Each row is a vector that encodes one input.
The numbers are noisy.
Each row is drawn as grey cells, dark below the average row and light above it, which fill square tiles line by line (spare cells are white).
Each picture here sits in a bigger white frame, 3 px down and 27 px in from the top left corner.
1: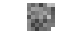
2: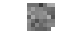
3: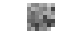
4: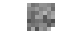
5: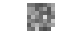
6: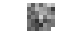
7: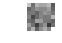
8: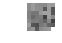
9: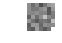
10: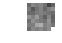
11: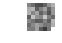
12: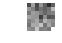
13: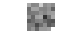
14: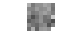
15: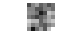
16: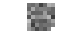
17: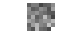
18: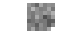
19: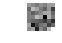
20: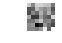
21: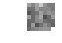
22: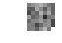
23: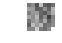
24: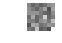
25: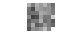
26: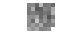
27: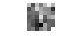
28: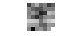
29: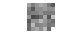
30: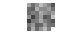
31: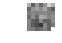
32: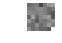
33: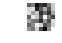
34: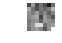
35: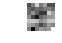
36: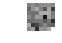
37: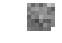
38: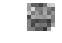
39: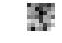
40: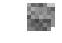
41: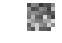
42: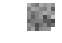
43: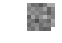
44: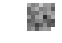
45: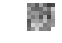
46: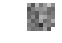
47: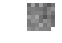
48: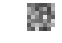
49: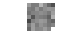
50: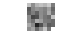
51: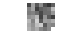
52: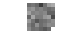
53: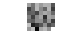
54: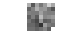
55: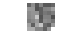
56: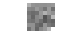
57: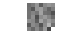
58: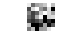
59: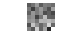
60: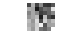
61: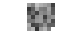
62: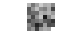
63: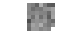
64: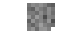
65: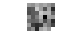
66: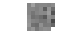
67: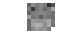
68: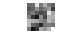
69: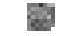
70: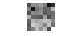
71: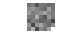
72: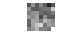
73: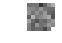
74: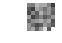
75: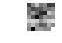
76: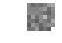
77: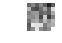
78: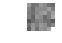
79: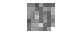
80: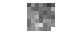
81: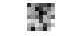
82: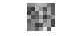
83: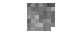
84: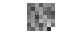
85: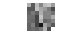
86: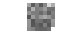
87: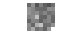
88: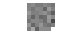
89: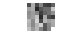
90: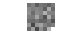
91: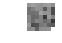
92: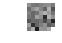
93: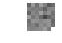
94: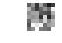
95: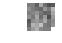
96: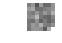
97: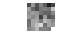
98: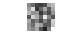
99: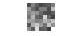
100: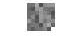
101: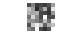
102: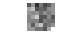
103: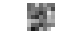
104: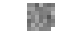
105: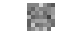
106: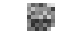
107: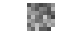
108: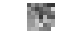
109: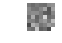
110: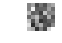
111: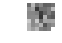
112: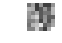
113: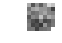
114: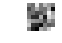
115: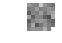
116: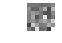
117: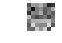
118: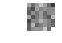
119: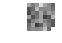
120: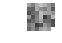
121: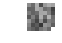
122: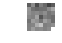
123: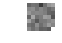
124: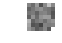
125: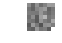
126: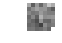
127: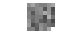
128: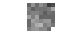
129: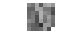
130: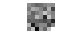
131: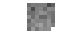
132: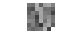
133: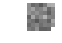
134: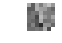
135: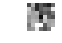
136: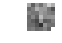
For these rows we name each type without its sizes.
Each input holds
a list of items, each a point on a line and a true/false value.
